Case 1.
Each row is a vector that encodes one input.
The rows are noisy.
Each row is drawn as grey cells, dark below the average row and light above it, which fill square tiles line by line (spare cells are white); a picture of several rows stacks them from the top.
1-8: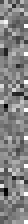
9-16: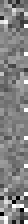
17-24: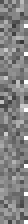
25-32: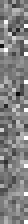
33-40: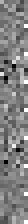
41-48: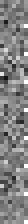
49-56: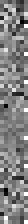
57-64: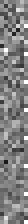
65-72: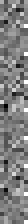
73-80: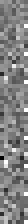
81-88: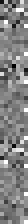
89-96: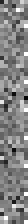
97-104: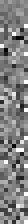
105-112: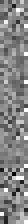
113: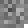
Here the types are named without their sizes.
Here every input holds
a label, together with either a label, or a point on a line.
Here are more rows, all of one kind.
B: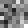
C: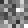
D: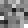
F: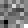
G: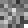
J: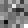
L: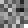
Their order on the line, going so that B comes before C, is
J, F, B, C, L, D, G.
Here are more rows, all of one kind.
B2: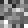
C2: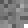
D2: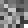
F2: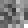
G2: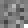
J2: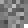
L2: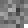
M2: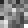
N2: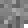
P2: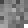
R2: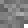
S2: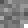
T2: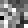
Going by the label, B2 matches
C2, G2, J2 and R2.
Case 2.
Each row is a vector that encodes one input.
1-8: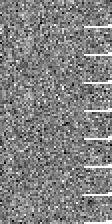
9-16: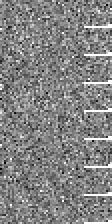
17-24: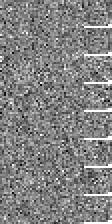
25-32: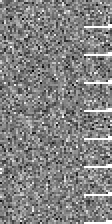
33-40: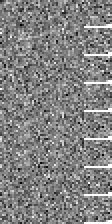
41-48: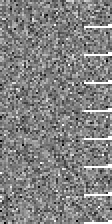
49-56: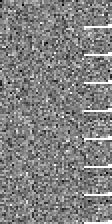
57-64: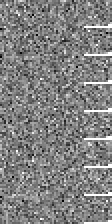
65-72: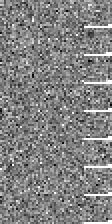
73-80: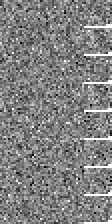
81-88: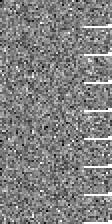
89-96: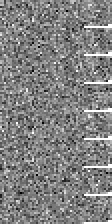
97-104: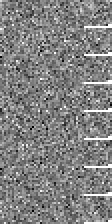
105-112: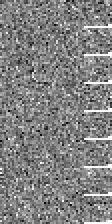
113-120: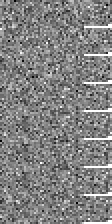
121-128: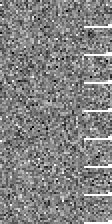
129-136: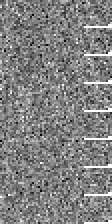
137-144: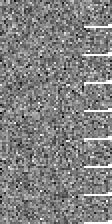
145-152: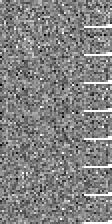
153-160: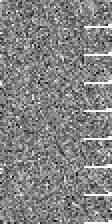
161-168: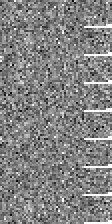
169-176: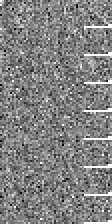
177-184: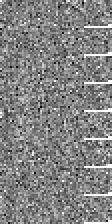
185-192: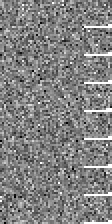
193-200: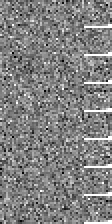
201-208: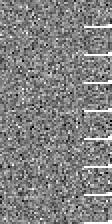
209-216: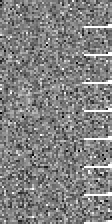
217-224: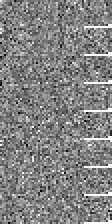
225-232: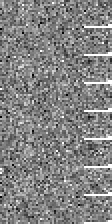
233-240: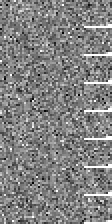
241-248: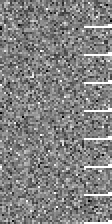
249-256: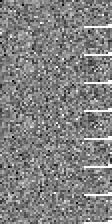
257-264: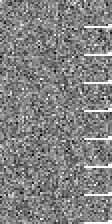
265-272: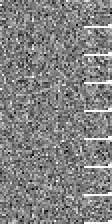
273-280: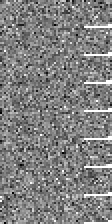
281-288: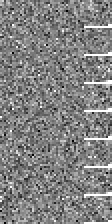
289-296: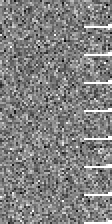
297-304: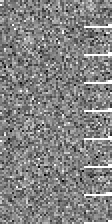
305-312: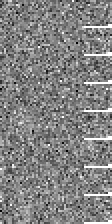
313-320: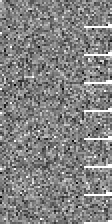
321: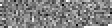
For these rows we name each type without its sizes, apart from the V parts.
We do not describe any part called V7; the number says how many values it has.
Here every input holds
either a point on a circle, or a fixed value, or four true/false values and a value of V7.
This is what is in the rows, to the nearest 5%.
About 20% of them hold a point on a circle. A few of them hold a fixed value. The rest hold four true/false values and a value of V7.
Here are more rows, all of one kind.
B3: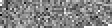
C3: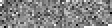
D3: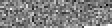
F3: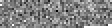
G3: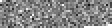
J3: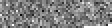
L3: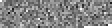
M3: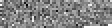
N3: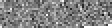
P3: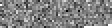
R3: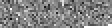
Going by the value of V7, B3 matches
C3, F3, M3 and P3.
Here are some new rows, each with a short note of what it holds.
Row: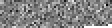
four true/false values and a value of V7
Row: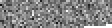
four true/false values and a value of V7
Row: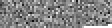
a fixed value
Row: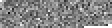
four true/false values and a value of V7
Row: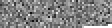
a fixed value
